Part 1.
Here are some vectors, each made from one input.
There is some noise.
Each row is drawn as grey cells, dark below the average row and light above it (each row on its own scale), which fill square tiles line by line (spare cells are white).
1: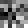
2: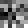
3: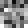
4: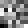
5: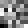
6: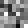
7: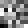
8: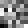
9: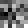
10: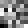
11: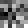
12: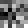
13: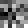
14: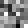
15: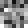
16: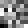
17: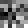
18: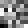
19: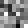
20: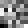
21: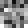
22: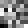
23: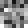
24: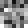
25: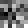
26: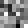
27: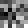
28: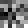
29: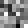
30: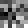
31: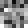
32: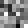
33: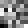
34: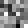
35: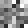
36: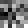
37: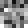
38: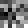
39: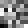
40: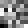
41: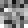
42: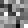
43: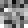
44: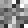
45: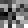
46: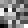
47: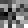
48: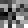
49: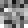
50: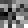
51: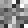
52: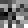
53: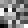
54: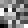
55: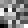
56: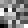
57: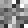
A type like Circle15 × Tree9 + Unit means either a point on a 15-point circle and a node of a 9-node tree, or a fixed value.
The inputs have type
Label5.
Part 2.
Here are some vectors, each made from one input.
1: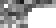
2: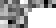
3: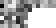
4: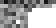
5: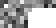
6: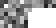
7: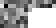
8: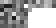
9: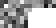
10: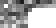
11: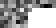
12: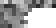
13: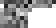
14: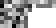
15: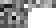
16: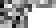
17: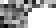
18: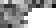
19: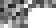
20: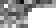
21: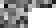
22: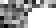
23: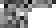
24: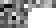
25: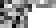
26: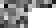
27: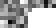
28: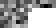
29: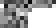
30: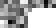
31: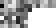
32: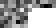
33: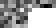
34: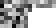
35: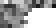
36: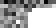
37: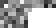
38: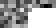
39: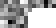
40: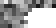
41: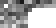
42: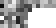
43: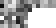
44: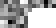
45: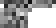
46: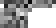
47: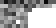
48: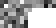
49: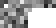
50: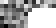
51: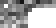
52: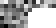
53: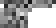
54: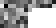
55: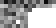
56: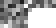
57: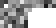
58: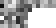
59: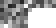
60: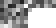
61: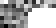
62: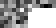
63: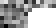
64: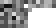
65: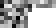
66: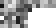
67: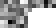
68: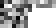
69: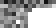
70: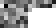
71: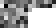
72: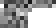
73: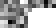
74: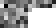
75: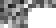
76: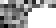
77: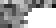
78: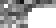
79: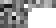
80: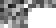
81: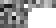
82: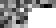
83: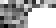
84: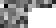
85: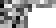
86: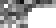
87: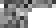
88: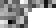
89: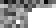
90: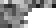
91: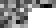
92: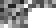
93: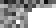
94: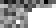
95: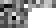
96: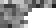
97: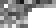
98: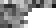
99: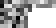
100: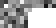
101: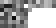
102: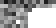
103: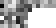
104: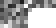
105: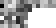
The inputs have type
Tree13.
